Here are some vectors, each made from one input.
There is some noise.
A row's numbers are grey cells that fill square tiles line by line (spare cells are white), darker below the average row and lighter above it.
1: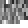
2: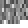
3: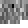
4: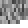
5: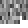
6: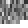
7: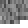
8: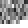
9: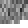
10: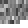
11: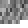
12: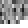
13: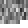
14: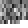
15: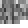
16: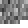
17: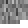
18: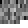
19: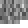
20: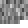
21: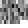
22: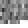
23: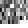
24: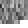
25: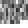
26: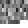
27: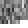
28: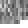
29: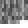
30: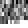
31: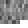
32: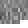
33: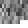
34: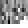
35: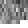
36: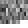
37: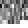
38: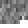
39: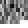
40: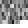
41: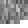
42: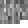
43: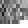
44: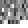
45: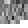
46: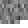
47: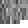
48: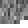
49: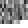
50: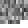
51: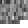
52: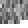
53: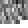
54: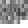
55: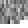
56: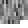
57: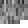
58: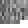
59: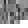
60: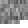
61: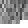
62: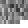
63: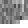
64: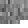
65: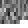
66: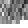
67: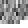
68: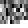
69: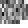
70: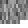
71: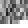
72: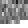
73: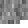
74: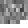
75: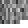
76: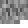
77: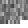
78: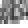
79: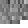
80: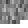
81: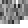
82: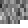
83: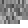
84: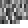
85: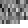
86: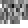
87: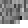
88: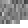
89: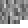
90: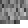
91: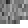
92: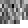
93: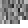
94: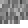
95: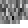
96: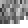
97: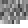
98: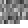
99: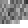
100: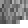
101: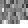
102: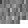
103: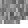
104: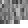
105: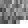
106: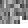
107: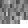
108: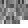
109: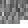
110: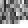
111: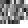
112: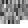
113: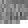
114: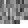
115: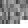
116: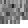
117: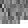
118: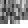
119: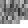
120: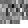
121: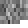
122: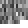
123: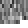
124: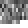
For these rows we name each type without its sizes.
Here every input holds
a list of points on a line.
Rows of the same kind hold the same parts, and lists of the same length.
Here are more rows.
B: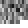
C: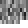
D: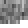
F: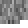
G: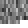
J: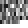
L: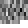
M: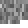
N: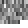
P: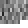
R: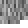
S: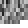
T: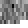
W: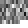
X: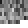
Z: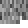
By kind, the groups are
B, C, F, G, L, M, X, Z
D, N, P, S, T
J, W
R

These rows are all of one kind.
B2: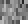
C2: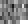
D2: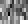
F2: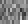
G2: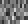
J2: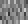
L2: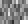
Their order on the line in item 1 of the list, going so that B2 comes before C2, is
F2, G2, B2, L2, J2, C2, D2.
